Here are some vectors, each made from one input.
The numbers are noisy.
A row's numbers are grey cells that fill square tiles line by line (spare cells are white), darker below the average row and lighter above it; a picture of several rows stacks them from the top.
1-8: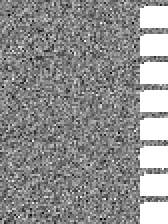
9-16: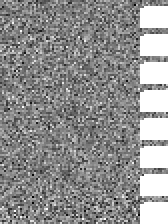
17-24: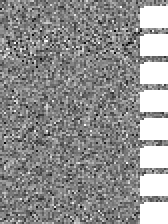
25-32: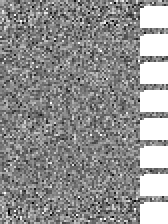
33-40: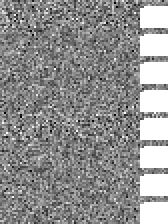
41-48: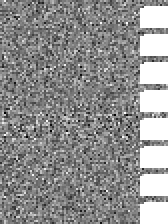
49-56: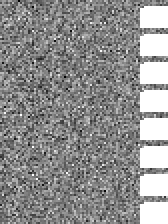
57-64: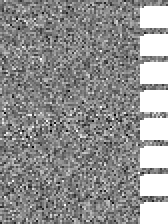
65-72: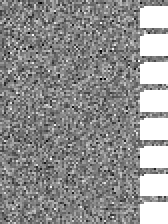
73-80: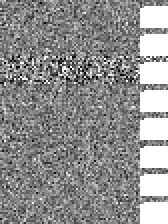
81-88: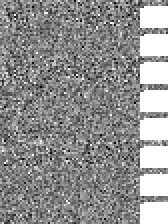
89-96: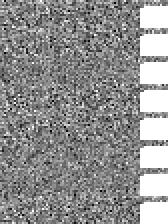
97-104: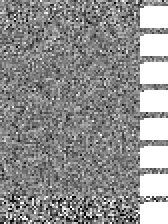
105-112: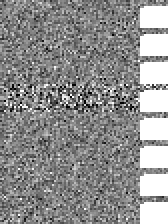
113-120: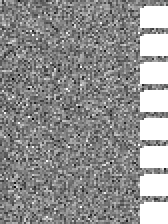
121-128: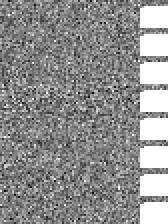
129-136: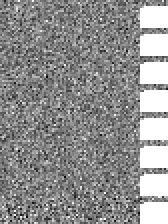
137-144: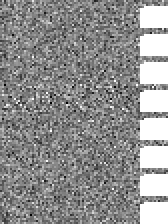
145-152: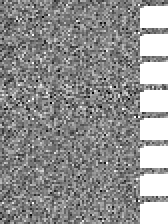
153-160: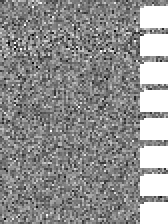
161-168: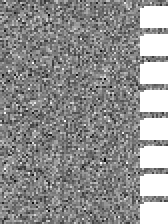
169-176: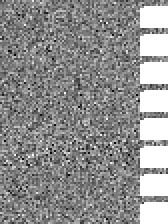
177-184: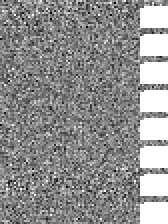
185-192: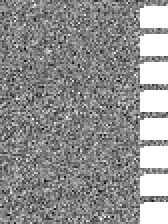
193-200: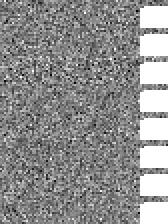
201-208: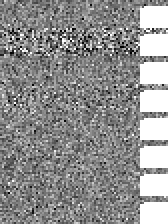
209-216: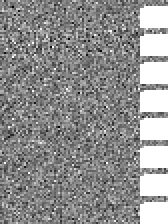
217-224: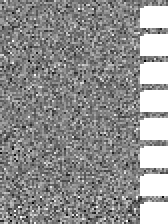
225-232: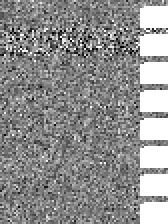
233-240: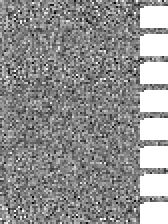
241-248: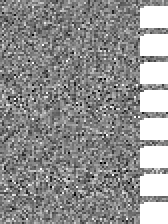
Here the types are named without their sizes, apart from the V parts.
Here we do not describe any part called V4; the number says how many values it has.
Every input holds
a list of items, each a true/false value and a value of V4.
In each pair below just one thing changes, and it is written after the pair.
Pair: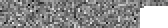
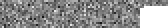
the true/false value in item 1 of the list
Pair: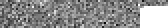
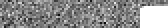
the value of V4 in item 1 of the list
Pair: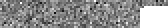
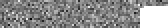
the true/false value in item 1 of the list
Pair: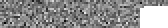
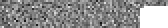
the true/false value in item 1 of the list
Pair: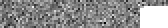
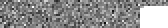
the value of V4 in item 1 of the list
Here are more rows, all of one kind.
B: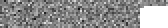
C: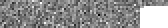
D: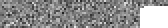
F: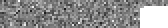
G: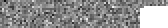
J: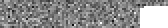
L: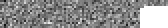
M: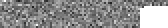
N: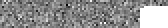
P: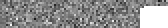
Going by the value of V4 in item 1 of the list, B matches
G, J and P.
